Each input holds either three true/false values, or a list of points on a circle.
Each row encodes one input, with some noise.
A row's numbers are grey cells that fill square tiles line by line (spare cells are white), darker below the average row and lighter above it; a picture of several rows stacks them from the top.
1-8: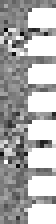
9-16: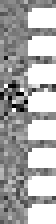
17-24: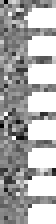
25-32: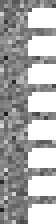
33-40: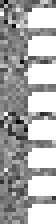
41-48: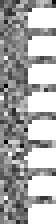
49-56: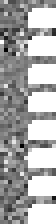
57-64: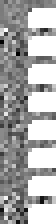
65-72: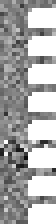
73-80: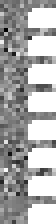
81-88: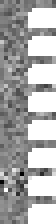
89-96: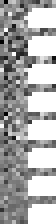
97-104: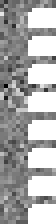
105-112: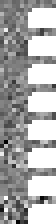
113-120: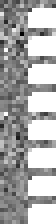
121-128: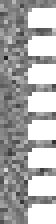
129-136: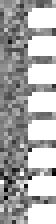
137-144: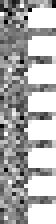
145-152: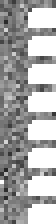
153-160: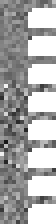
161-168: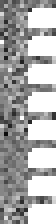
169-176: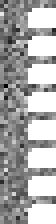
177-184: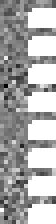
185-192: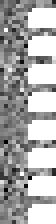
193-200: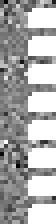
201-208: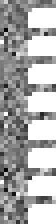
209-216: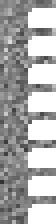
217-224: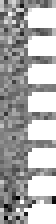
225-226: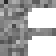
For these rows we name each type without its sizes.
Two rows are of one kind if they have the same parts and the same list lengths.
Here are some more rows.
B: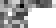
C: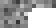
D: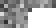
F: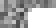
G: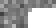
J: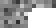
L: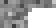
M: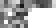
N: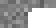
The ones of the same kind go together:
B, L, M
C, F, J
D, N
G

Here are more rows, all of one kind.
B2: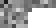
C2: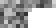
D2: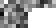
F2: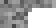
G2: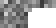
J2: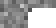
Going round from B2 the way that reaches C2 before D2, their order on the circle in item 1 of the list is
B2, C2, J2, D2, F2, G2.
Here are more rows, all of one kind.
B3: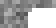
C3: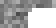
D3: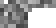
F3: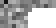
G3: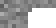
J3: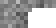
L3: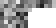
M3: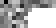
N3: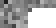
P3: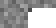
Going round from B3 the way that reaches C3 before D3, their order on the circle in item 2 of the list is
B3, G3, F3, N3, M3, C3, L3, J3, D3, P3.
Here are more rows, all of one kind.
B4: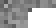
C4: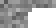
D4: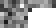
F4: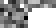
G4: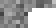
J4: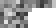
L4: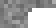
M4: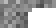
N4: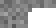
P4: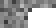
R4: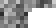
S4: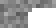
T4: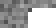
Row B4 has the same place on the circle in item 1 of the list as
G4, L4, P4 and R4.
